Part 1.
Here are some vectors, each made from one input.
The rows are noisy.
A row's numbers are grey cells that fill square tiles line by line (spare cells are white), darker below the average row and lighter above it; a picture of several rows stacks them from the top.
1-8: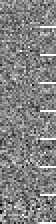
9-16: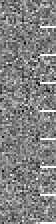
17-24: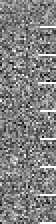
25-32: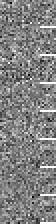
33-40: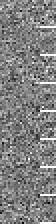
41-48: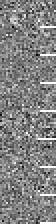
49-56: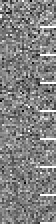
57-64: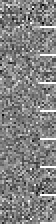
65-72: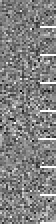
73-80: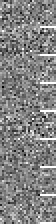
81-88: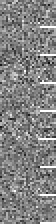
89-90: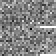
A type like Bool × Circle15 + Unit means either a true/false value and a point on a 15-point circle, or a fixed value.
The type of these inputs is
Line4 + Line5 + Line6.
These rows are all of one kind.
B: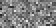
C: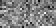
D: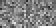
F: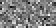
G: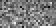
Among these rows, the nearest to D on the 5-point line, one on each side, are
B and C.
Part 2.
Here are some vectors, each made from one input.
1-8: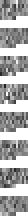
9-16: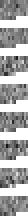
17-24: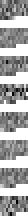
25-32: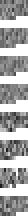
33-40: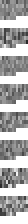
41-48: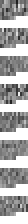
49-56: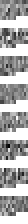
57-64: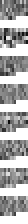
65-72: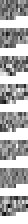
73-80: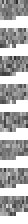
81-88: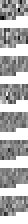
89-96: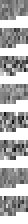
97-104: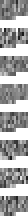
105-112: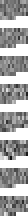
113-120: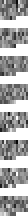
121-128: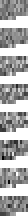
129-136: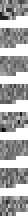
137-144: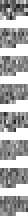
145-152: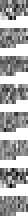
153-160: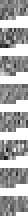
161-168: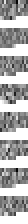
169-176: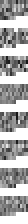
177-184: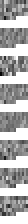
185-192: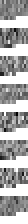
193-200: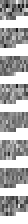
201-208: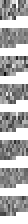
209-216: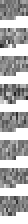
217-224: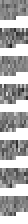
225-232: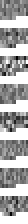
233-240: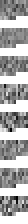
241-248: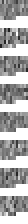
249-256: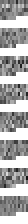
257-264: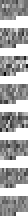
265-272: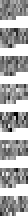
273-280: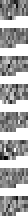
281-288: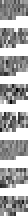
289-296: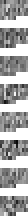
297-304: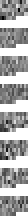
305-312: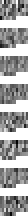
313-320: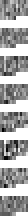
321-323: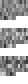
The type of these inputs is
List3(Line11).
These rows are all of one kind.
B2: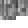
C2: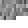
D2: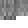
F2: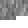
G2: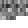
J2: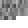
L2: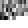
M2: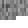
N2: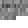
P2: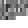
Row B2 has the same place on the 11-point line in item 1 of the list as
C2, J2, L2 and N2.
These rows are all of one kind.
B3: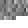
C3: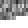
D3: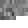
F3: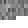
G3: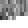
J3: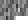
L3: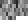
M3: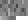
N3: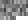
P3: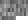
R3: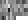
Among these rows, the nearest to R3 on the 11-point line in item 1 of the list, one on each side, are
F3 and P3.
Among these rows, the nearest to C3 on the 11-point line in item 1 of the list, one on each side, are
B3 and J3.
